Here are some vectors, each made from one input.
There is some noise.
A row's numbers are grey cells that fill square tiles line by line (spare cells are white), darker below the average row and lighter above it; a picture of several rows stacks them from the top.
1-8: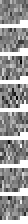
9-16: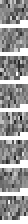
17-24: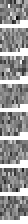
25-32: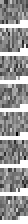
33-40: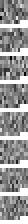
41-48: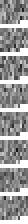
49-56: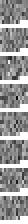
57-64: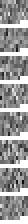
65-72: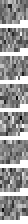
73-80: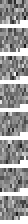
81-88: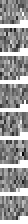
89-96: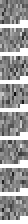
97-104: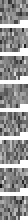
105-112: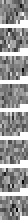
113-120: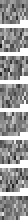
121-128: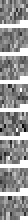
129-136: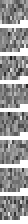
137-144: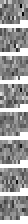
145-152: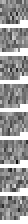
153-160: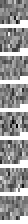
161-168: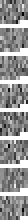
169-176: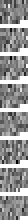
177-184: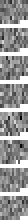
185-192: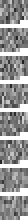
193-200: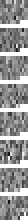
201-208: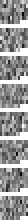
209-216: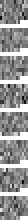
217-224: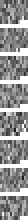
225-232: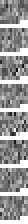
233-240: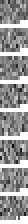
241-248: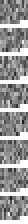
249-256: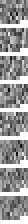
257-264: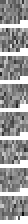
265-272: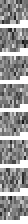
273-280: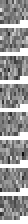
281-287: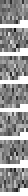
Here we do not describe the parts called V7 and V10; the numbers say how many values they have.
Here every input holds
a point on each of three 6-point lines and a value of V7, together with either a point on a 6-point line, or a value of V10.
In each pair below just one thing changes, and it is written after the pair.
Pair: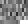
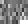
the value of V7
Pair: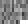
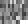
the place on one of the three 6-point lines
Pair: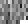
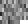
the value of V7
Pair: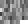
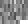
the value of V10
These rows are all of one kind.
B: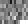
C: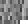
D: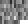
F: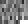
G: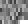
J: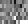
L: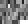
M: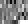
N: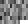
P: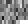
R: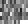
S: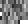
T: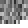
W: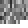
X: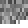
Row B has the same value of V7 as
D, J, S and T.
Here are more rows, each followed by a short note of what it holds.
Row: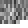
a point on each of four 6-point lines and a value of V7
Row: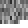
a point on each of four 6-point lines and a value of V7
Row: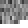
a point on each of four 6-point lines and a value of V7
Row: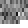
a point on each of three 6-point lines, a value of V7 and a value of V10
